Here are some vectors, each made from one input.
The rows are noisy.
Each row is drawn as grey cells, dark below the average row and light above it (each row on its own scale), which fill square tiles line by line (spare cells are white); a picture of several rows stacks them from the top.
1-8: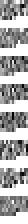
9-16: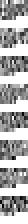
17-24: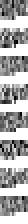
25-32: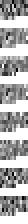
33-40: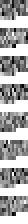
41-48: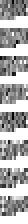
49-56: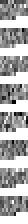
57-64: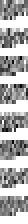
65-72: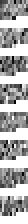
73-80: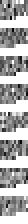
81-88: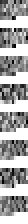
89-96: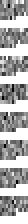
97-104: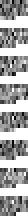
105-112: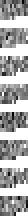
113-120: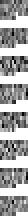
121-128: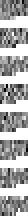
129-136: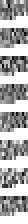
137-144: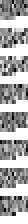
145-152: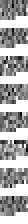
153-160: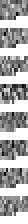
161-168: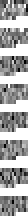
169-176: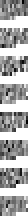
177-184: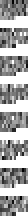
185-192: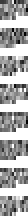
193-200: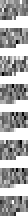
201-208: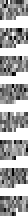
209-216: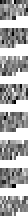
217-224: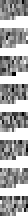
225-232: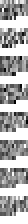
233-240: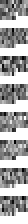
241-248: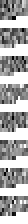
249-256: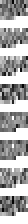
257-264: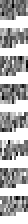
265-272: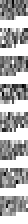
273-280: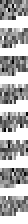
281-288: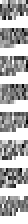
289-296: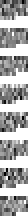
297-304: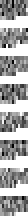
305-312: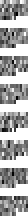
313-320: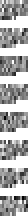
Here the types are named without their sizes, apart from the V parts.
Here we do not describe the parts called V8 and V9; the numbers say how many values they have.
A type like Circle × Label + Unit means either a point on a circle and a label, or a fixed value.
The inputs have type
List(Circle) + V8 × V9.
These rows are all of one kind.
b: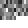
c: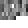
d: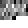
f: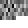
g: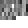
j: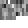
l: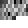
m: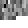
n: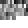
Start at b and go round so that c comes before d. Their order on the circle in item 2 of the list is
b, g, c, d, l, m, j, n, f.
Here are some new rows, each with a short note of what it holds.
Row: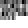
a list of one item
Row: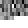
a list of one item
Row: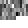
a list of two items
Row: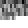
a list of one item
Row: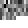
a list of two items
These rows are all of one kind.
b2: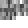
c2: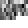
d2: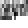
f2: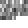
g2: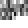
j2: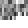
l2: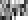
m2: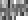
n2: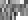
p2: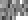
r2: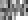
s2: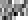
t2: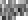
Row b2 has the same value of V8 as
g2, p2 and r2.
